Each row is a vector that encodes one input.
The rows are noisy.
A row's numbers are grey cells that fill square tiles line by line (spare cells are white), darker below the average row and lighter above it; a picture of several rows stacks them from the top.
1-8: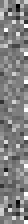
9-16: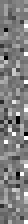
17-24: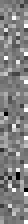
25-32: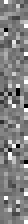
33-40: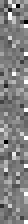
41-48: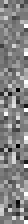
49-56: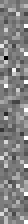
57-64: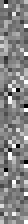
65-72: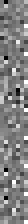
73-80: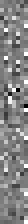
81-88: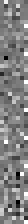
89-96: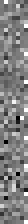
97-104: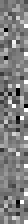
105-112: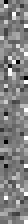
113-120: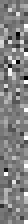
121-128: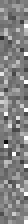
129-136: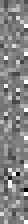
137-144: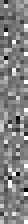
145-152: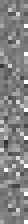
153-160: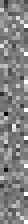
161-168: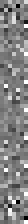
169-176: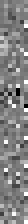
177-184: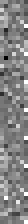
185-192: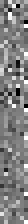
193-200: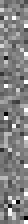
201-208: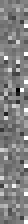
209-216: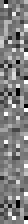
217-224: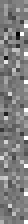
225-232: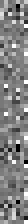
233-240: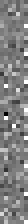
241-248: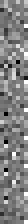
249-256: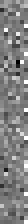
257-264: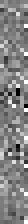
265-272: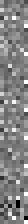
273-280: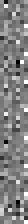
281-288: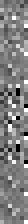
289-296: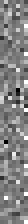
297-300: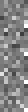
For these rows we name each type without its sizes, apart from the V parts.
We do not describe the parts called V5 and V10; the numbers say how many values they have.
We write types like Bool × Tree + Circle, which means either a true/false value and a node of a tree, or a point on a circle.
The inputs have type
Bool × Circle × V10 + V5.
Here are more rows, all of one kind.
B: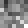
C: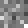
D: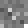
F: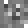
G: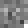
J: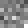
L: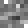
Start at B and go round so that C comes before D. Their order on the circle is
B, J, C, F, L, G, D.
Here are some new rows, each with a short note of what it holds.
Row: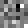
a value of V5
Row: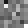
a point on a circle, a true/false value and a value of V10
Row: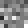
a point on a circle, a true/false value and a value of V10
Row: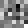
a value of V5
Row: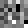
a value of V5
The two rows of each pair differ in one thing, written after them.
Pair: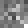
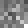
the true/false value
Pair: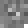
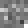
the value of V10
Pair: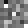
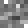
the value of V10
